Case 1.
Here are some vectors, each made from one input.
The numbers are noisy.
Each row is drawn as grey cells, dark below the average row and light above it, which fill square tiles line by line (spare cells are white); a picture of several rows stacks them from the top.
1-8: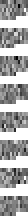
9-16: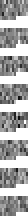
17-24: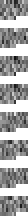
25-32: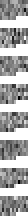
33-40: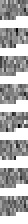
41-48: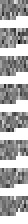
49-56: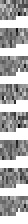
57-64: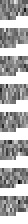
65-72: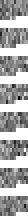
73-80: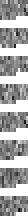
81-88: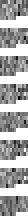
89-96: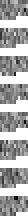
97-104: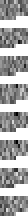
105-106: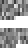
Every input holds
a point on a 10-point line, together with either a point on a 4-point line, or a point on a 10-point line.
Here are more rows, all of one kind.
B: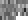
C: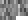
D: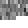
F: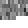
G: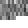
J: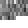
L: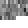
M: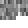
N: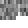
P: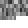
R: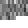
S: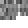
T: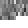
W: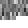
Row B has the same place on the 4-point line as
D, F and L.
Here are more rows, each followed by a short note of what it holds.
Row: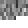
a point on each of two 10-point lines
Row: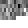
a point on each of two 10-point lines
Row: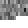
a point on a 4-point line and a point on a 10-point line
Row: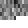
a point on each of two 10-point lines
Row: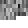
a point on each of two 10-point lines
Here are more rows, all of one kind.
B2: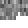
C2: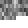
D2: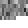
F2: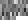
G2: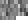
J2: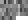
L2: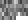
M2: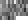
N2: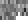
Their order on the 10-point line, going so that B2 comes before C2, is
F2, D2, G2, M2, J2, N2, B2, L2, C2.
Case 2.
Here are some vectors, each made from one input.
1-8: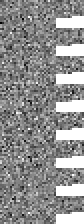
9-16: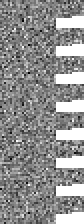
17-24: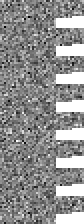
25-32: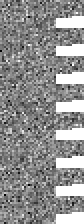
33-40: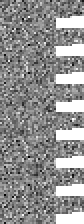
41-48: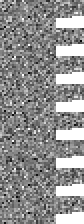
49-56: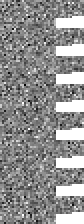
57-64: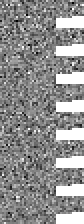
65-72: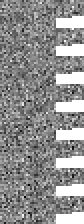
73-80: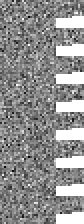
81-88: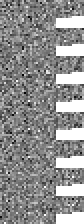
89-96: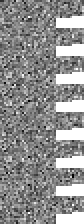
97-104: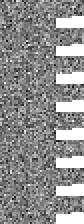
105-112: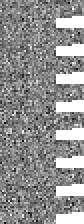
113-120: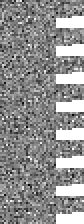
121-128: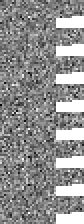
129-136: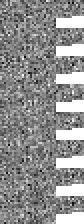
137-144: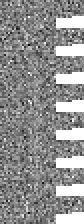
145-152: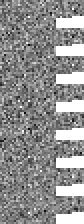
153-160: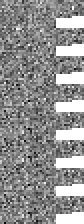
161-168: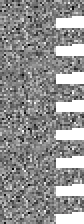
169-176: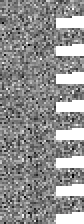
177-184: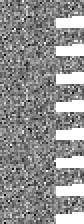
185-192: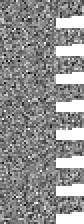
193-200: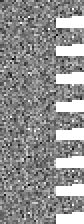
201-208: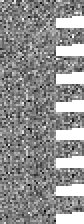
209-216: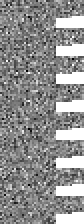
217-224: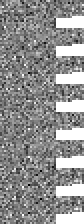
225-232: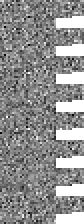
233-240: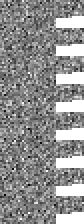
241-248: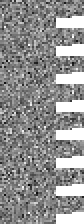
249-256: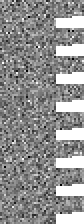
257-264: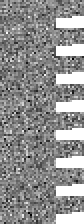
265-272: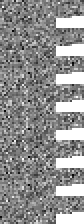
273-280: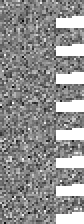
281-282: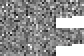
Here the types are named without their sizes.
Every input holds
a point on a line, together with either a fixed value, or a node of each of two trees.
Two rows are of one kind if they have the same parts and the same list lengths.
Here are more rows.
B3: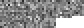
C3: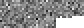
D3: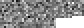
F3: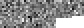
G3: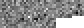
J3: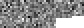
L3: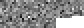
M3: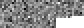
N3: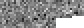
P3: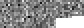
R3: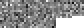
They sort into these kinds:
B3, C3, G3, L3, M3, N3, R3
D3, F3, J3, P3

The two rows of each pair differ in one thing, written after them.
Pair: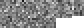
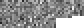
the place on the line
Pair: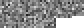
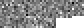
the node of one of the two trees
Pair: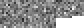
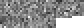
the node of one of the two trees
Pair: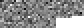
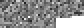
the node of one of the two trees
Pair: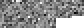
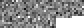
the node of one of the two trees
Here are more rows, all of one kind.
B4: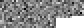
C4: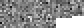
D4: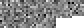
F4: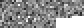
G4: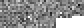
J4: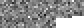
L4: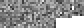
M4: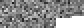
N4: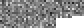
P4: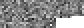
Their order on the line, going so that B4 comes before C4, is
F4, B4, P4, M4, J4, C4, L4, G4, N4, D4.
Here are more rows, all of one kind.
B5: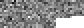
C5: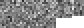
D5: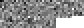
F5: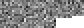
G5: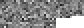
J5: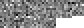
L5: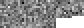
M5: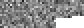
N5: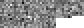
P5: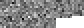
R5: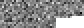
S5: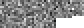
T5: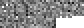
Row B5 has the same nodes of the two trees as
J5 and N5.
